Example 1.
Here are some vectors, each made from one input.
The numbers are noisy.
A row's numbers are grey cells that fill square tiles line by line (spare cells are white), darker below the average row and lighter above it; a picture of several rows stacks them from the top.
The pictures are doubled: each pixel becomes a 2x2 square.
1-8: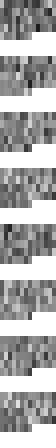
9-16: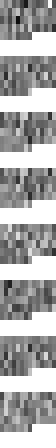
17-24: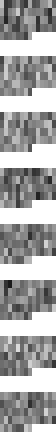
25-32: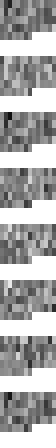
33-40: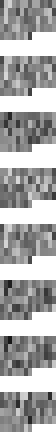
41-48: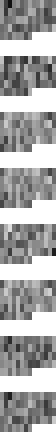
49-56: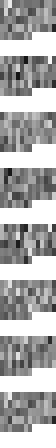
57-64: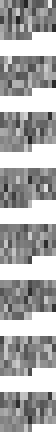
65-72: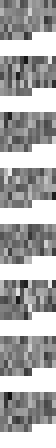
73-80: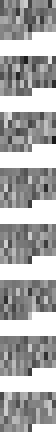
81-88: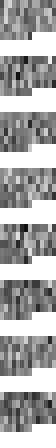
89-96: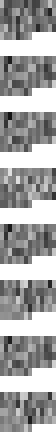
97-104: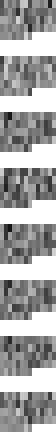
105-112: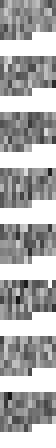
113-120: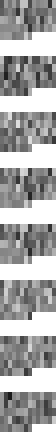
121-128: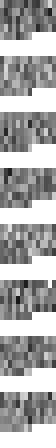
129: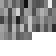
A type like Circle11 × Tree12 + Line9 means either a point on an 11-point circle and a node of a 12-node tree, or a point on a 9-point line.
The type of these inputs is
Bool × Bool × Bool × Bool.
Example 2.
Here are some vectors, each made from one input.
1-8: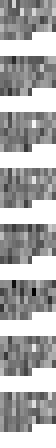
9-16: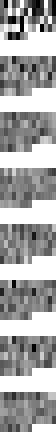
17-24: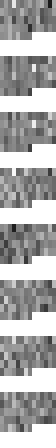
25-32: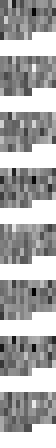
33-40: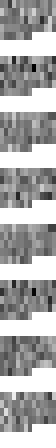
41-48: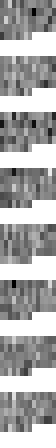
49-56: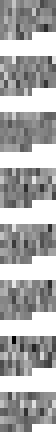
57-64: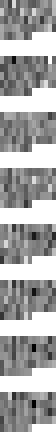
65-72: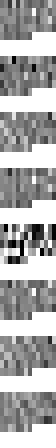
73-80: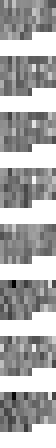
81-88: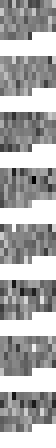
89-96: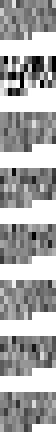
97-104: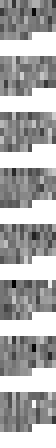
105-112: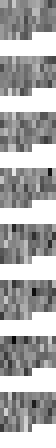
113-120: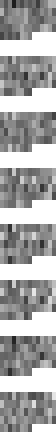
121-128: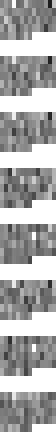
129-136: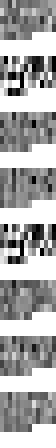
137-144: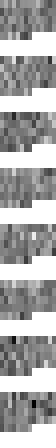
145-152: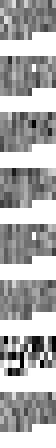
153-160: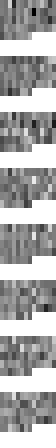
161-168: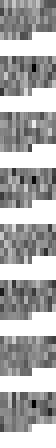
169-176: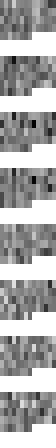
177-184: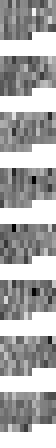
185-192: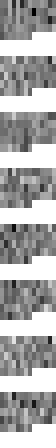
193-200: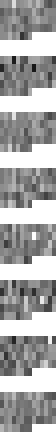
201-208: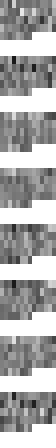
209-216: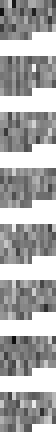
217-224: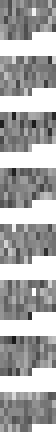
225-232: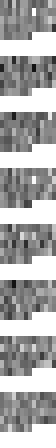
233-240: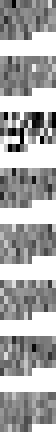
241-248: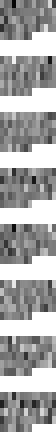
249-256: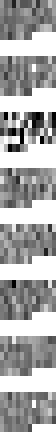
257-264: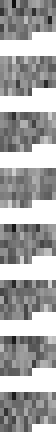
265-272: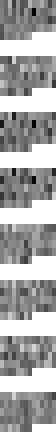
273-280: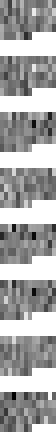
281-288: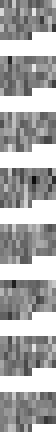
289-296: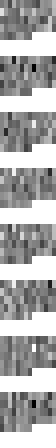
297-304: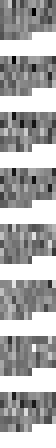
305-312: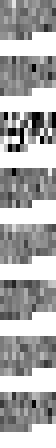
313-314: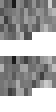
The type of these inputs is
Bool × Bool × Bool × Bool + Unit.
